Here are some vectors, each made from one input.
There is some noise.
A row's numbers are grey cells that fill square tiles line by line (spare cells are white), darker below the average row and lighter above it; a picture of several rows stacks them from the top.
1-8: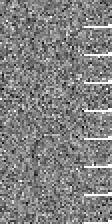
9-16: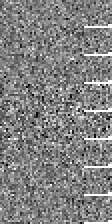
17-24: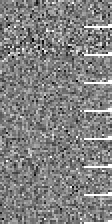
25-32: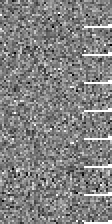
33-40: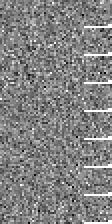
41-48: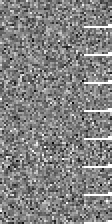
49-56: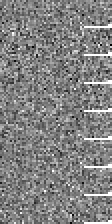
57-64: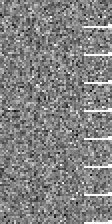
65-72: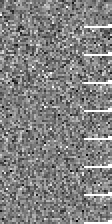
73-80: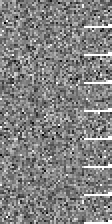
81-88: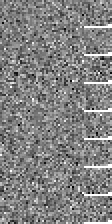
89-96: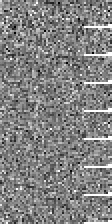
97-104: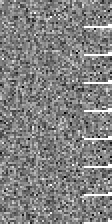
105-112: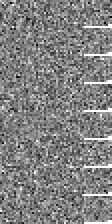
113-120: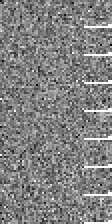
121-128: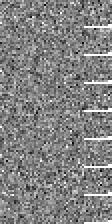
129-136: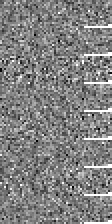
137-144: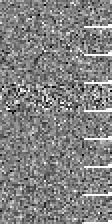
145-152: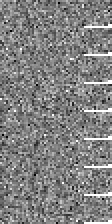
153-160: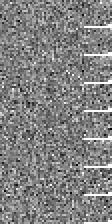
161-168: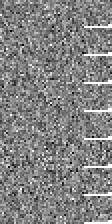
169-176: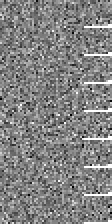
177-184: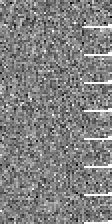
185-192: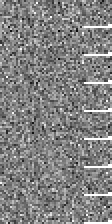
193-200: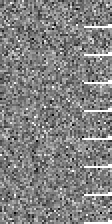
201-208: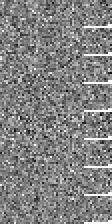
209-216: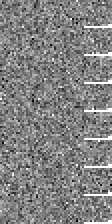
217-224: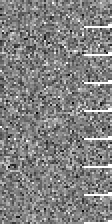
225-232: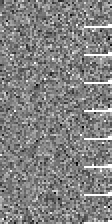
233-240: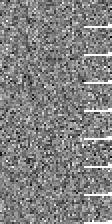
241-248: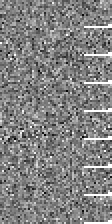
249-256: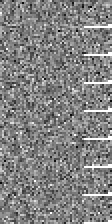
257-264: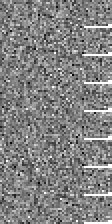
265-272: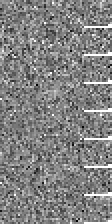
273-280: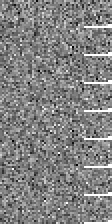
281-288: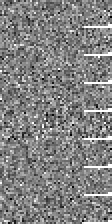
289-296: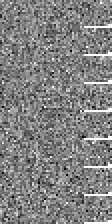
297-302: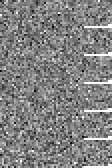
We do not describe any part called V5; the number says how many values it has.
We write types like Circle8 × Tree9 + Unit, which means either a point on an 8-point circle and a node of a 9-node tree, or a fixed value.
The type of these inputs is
(Bool × Bool × Bool × Bool + Unit) × Line10 + (Line11 + Tree12) × V5.
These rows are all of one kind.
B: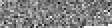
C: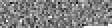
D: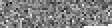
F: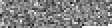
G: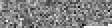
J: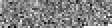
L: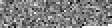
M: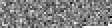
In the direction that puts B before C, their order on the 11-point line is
G, B, D, C, J, L, F, M.
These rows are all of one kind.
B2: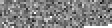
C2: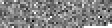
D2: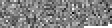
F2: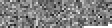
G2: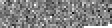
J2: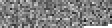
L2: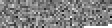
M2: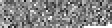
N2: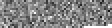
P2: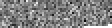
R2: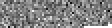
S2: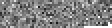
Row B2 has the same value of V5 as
L2 and N2.
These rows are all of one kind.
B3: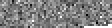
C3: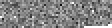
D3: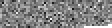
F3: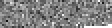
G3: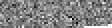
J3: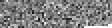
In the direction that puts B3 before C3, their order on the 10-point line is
B3, C3, J3, F3, G3, D3.
